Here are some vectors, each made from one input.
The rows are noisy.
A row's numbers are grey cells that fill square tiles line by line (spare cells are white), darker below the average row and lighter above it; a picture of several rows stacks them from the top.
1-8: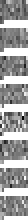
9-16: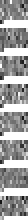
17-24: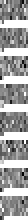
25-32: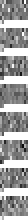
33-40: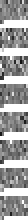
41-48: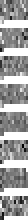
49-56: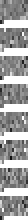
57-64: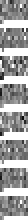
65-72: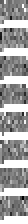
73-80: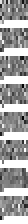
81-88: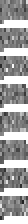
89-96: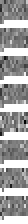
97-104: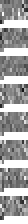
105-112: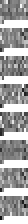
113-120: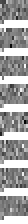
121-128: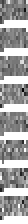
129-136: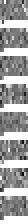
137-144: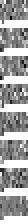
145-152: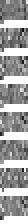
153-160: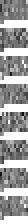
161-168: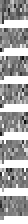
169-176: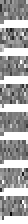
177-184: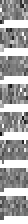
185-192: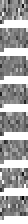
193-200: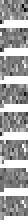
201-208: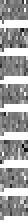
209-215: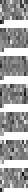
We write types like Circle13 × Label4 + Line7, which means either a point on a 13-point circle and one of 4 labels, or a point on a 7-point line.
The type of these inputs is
Line12.
